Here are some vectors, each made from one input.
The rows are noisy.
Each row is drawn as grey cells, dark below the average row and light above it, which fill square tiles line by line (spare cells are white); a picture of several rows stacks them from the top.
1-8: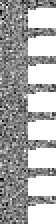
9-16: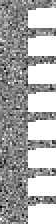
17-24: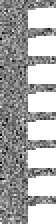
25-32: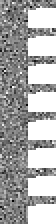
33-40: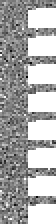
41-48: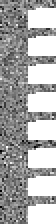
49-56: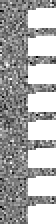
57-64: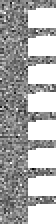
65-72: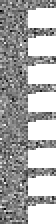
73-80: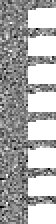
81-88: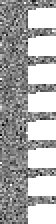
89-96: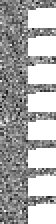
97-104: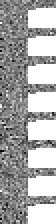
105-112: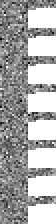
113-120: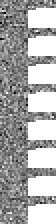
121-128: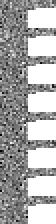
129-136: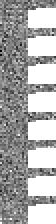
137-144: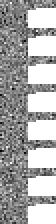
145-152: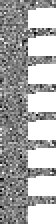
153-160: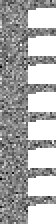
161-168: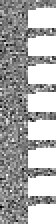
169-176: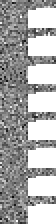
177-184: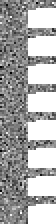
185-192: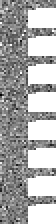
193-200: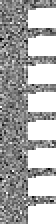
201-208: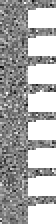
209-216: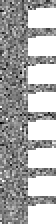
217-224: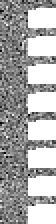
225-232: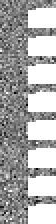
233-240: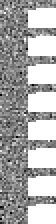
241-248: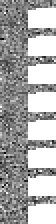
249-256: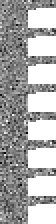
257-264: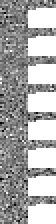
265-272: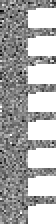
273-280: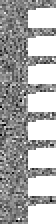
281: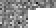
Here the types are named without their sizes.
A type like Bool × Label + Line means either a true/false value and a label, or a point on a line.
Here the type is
List(Circle) × Tree.
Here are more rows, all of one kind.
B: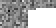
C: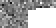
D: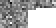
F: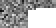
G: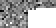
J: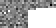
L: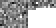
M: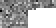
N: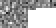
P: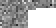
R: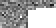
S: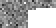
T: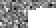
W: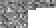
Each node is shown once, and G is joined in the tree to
F.
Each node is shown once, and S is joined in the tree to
C and P.
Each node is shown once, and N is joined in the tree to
B and T.
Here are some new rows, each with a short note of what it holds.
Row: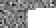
a node of a tree, together with the empty list
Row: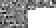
a node of a tree, together with the empty list
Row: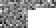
a node of a tree, together with the empty list
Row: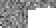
a node of a tree, together with a list of one item
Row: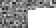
a node of a tree, together with the empty list
